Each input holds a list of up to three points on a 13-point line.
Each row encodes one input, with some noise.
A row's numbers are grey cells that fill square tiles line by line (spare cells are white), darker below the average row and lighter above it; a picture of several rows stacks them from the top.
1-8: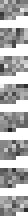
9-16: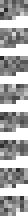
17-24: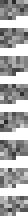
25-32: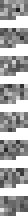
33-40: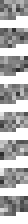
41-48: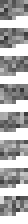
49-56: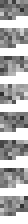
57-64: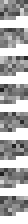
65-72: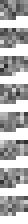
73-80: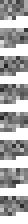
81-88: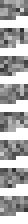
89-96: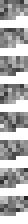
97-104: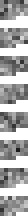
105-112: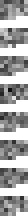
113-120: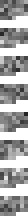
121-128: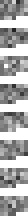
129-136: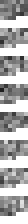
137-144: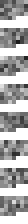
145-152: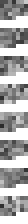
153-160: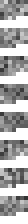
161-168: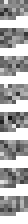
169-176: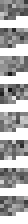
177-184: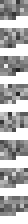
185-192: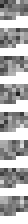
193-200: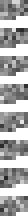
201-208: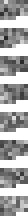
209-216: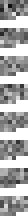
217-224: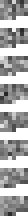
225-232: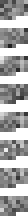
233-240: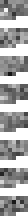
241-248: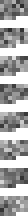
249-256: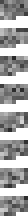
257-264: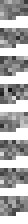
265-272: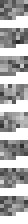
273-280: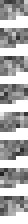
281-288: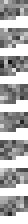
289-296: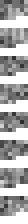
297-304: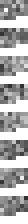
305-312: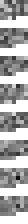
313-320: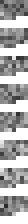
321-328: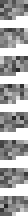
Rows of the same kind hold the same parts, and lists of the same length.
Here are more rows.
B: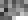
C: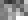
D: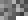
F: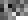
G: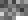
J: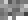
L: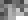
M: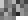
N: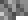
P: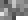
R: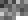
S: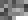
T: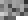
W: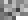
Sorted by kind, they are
B, C, G, L, R, S
D, M, N, P
F
J, T, W

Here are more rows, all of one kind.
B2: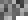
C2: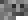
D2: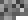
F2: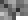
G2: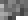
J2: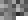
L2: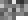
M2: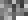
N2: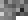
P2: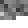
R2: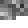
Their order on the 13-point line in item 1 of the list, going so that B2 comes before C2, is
M2, L2, B2, D2, J2, C2, G2, N2, P2, F2, R2.
